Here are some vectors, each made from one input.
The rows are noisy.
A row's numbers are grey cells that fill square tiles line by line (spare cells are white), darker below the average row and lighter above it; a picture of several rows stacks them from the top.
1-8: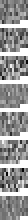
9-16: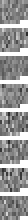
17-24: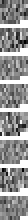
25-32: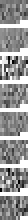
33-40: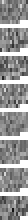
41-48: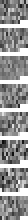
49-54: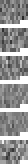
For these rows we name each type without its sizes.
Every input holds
a point on a line, together with either a fixed value, or three true/false values.
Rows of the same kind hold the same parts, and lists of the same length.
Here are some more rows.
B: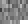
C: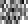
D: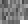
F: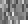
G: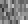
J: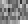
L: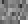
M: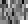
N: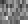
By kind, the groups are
B, D, F, G, J, L, M
C, N

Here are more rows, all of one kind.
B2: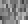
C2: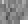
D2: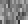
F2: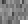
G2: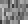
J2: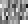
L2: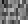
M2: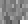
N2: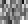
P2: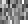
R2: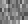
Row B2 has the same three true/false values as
F2, G2, J2 and N2.
